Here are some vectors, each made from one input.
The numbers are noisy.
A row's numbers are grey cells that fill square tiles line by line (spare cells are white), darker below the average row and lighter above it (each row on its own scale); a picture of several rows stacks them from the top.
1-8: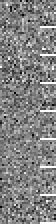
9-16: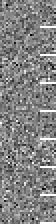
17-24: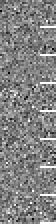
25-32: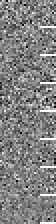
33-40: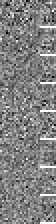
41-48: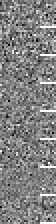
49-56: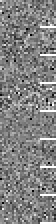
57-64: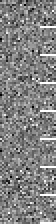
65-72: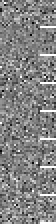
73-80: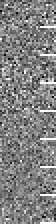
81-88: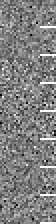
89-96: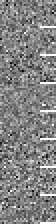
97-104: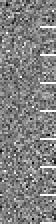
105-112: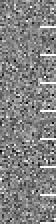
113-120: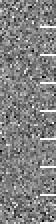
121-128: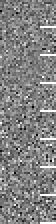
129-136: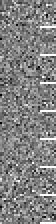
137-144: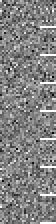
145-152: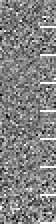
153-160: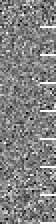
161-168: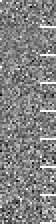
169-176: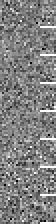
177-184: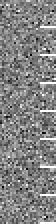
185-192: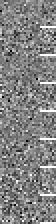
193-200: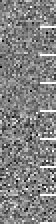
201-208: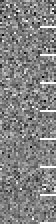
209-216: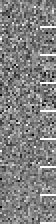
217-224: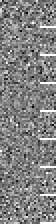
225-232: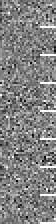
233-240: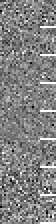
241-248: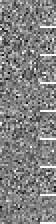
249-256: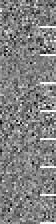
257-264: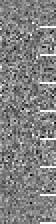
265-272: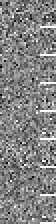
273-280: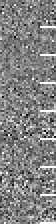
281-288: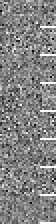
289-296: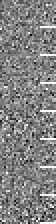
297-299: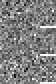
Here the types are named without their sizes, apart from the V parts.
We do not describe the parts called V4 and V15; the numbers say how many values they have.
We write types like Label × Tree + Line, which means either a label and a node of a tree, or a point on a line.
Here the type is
Bool × Bool × Bool × Bool × (Tree + V4 × V15).
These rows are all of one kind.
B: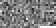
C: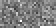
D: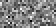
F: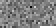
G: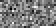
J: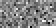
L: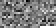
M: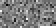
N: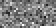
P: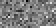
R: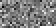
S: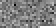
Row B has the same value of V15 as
G and M.
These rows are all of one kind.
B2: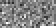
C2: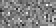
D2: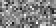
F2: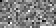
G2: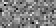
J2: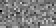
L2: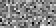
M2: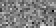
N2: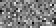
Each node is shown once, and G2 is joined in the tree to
D2 and N2.
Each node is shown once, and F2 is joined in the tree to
L2 and N2.
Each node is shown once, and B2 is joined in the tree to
M2.
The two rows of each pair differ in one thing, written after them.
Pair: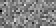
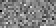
one of the four true/false values
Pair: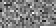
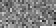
the node of the tree
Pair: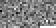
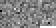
one of the four true/false values
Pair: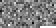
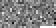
the node of the tree
